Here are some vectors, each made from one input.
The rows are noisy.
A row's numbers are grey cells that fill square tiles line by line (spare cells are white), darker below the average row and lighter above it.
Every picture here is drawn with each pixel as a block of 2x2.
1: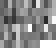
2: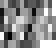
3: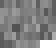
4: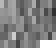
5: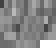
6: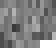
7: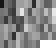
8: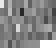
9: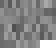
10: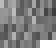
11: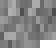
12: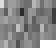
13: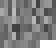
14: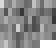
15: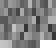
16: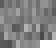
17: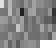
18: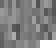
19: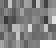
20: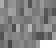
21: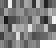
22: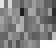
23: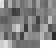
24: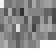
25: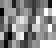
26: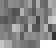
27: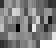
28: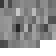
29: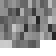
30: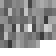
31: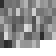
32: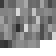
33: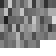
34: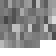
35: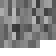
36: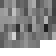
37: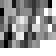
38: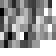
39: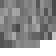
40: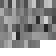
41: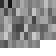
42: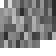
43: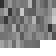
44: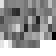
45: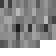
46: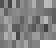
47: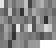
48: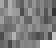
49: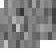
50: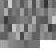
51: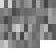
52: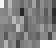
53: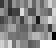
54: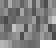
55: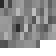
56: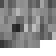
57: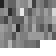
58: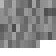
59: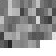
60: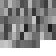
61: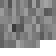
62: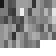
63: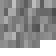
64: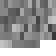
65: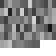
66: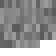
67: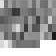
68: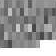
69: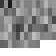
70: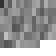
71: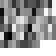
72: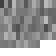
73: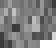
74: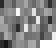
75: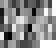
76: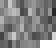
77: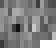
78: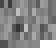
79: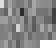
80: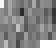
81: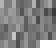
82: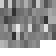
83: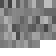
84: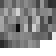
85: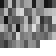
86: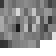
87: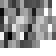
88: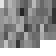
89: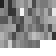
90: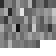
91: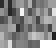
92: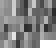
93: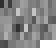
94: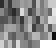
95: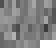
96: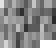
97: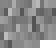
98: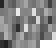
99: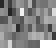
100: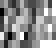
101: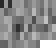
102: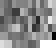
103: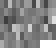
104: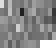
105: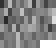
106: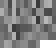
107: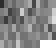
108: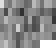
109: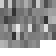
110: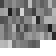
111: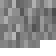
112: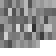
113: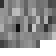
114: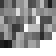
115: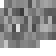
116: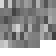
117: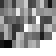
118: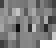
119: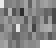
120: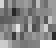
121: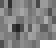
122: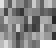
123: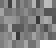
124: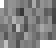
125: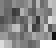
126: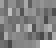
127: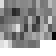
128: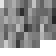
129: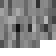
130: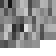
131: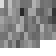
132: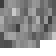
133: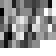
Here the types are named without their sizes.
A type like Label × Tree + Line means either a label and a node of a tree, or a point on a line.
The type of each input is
List(Line).
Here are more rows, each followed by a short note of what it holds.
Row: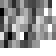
the empty list
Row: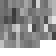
a list of one item
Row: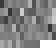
a list of one item
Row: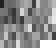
a list of one item
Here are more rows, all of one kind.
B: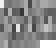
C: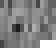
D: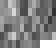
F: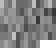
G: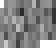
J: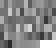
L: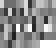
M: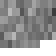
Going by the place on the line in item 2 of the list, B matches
C and L.
